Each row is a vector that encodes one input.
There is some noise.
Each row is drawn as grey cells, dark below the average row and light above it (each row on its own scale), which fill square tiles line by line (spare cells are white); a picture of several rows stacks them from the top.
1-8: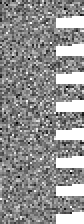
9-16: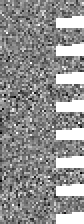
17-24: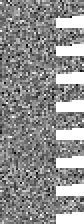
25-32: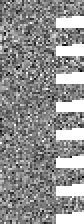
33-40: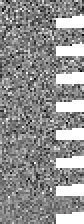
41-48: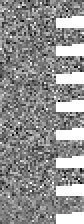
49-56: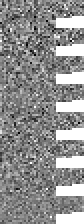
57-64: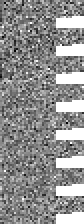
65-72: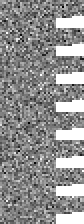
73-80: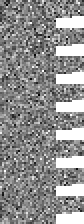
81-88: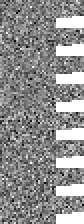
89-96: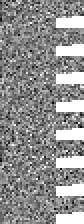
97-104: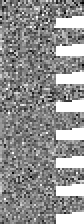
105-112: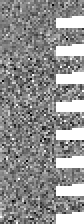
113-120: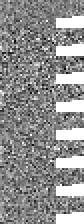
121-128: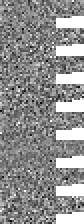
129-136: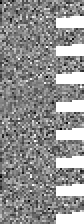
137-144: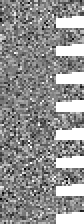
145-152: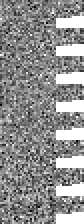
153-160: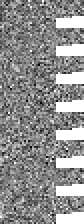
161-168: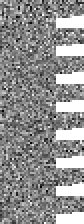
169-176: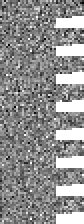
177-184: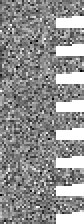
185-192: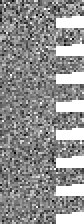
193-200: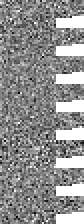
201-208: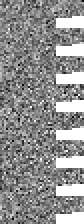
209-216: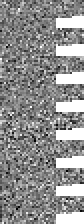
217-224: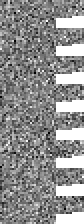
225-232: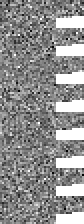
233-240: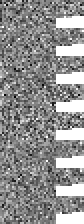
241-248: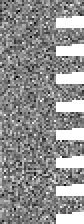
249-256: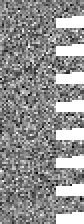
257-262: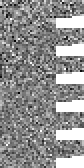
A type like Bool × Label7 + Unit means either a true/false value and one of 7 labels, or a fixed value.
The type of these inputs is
List2((Circle6 + Unit) × Line11).
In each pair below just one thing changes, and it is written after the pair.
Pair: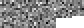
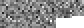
the place on the 6-point circle in item 2 of the list
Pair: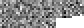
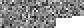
the place on the 11-point line in item 1 of the list
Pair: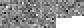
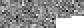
the place on the 6-point circle in item 2 of the list
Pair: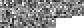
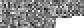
the place on the 6-point circle in item 2 of the list
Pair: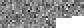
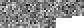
the place on the 6-point circle in item 1 of the list
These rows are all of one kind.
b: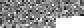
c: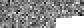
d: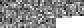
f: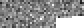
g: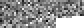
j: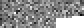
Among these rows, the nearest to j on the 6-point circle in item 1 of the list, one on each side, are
b and d.
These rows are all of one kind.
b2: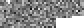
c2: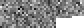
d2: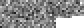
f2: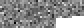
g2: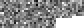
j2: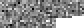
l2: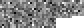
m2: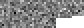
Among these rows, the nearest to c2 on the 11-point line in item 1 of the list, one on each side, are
b2 and l2.
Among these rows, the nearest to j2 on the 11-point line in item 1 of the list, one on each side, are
f2 and g2.
